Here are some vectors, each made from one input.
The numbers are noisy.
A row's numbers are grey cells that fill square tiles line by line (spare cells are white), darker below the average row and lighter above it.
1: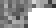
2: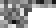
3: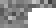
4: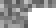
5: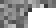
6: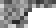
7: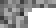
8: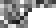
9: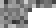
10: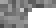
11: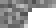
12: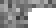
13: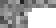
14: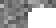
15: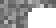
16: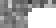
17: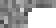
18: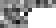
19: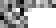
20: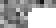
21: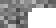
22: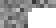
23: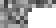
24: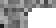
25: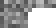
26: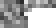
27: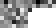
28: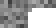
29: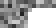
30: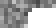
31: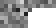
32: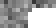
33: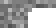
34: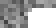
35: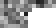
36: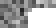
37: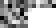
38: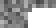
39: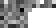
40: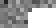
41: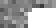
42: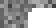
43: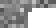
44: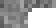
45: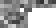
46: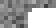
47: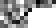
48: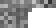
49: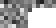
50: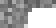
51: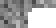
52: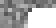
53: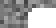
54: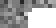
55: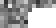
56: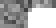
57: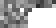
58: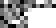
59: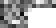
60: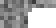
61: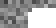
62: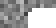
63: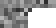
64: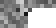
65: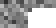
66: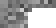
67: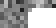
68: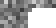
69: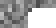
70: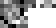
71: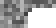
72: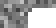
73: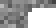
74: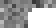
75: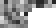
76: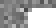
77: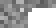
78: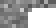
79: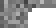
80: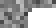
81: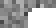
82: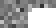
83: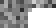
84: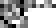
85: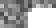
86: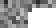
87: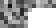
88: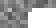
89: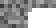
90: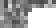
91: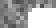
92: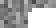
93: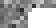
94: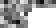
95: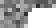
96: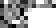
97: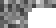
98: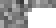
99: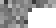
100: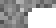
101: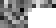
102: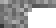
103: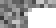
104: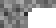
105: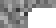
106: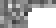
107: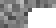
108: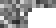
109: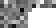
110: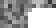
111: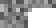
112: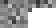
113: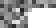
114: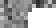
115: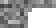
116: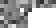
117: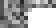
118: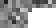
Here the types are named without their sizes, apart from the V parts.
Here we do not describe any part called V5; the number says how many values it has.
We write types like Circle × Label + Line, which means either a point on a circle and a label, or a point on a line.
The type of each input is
Bool × (Tree + V5).
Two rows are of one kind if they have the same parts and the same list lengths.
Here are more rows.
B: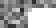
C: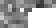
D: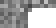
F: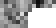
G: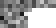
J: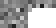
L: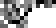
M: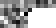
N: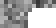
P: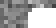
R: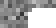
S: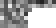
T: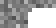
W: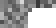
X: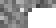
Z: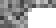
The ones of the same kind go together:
B, F, G, J, N, S, T
C, D, L, M, P, R, W, X, Z

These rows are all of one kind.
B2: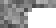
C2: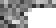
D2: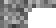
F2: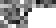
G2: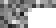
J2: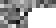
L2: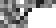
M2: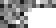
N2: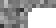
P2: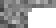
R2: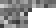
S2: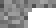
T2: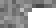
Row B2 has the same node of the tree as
C2, G2, M2 and T2.
